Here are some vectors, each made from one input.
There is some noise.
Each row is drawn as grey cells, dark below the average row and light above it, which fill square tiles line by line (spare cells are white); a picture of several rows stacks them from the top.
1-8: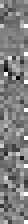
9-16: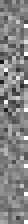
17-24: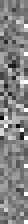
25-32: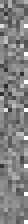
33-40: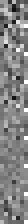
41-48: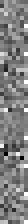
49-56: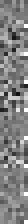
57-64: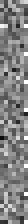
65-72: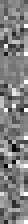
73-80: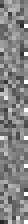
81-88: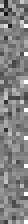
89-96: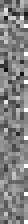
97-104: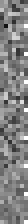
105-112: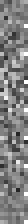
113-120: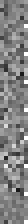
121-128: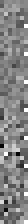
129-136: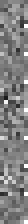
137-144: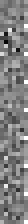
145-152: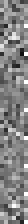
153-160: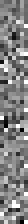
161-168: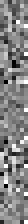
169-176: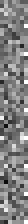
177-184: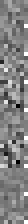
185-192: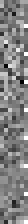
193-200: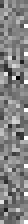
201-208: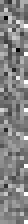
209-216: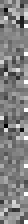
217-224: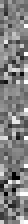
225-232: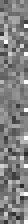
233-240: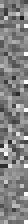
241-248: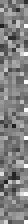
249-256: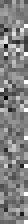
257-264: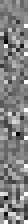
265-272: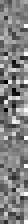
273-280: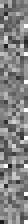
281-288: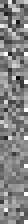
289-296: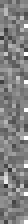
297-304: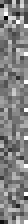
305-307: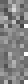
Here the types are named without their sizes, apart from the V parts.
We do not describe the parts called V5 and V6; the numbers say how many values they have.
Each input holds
either a point on a line, or a true/false value, a value of V5 and a value of V6.
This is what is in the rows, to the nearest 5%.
About 45% of them hold a point on a line. The rest hold a true/false value, a value of V5 and a value of V6.
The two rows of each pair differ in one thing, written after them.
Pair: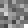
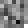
the true/false value
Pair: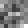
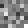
the value of V5
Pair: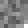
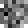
the value of V6
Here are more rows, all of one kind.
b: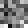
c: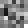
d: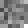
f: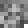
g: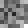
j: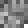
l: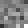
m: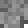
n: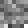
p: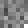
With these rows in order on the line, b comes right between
n and p.
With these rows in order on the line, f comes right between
d and m.
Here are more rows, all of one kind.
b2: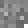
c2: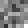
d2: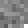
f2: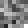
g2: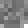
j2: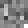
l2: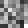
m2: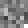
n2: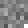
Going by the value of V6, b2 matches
c2, j2 and m2.
